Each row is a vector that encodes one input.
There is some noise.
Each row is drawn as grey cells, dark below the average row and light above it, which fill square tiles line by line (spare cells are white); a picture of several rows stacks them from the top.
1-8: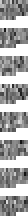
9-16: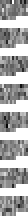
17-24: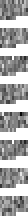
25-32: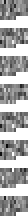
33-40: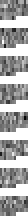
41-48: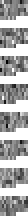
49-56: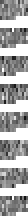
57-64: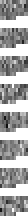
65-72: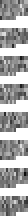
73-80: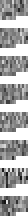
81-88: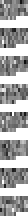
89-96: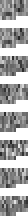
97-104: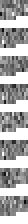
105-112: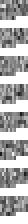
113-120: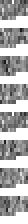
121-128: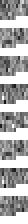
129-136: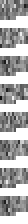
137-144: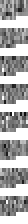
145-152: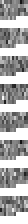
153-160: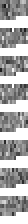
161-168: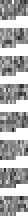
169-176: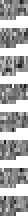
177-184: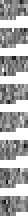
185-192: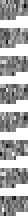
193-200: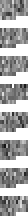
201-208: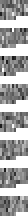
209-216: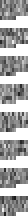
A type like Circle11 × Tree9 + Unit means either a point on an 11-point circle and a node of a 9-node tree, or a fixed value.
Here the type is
Bool × Circle5 + Label5.
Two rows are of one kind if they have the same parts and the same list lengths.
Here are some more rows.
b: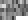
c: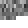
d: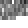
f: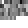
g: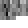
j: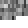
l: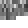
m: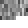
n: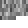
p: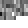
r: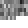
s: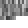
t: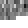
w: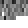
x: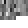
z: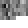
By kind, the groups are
b, c, g, j, l, m, n, s, t, x, z
d, f, p, r, w

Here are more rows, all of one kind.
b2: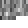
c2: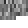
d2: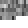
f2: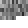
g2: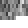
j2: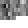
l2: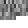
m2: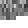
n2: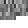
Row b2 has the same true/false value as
d2 and g2.
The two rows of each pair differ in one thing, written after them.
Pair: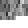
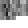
the true/false value
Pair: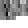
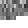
the place on the 5-point circle
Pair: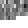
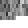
the place on the 5-point circle
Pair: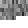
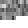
the true/false value
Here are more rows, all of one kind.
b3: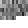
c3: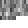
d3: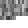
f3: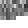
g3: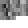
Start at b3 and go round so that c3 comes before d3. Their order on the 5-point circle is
b3, c3, d3, g3, f3.
